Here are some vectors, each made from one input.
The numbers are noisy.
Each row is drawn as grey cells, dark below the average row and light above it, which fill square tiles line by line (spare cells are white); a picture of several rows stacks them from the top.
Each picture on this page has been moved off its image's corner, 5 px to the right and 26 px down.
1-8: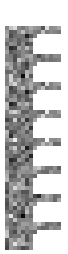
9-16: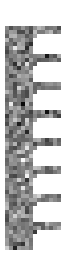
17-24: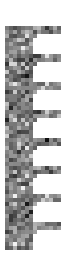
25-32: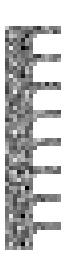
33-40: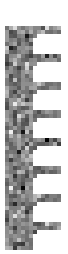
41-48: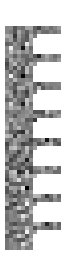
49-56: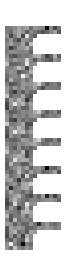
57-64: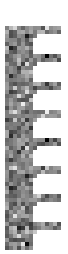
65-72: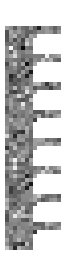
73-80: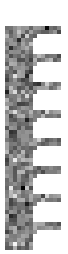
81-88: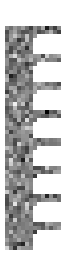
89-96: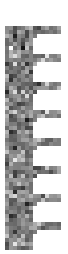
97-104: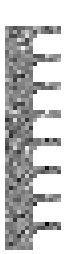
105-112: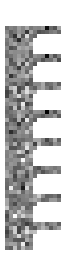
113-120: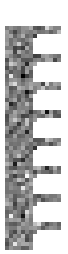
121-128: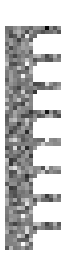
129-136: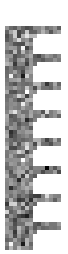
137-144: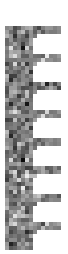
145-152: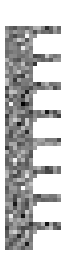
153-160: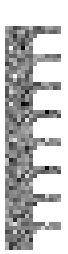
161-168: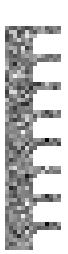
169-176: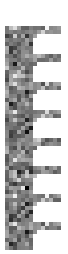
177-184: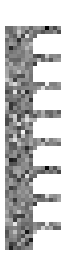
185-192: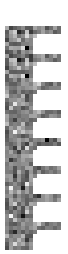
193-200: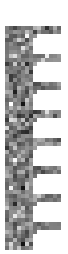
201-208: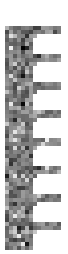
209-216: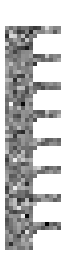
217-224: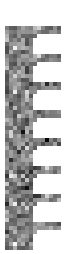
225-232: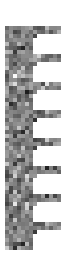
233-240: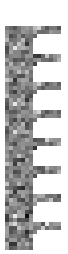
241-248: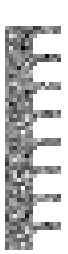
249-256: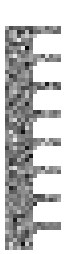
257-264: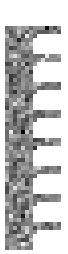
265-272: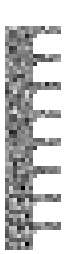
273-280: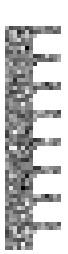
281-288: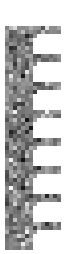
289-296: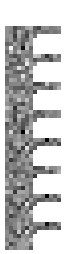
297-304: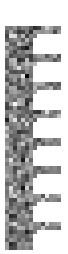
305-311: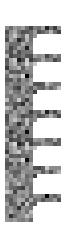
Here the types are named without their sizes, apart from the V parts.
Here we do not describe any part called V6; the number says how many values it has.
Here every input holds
a value of V6, together with either a label and a value of V6, or a point on each of two lines and a true/false value.
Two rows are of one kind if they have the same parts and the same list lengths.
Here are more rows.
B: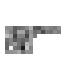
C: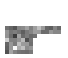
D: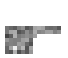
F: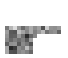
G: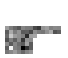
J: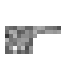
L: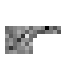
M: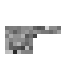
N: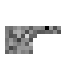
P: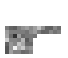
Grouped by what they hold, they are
B, C, F, L, M, N, P
D, G, J

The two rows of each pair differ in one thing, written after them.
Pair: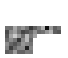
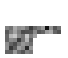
the place on one of the two lines
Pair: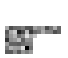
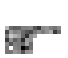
the value of V6
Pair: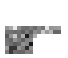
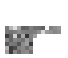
the true/false value
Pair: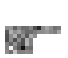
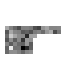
the true/false value
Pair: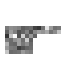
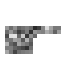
the true/false value
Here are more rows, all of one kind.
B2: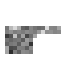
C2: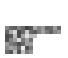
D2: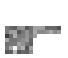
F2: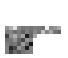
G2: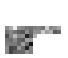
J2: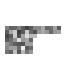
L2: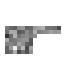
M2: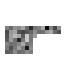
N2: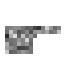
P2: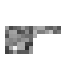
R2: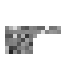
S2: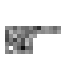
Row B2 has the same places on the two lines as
G2, M2, N2 and S2.
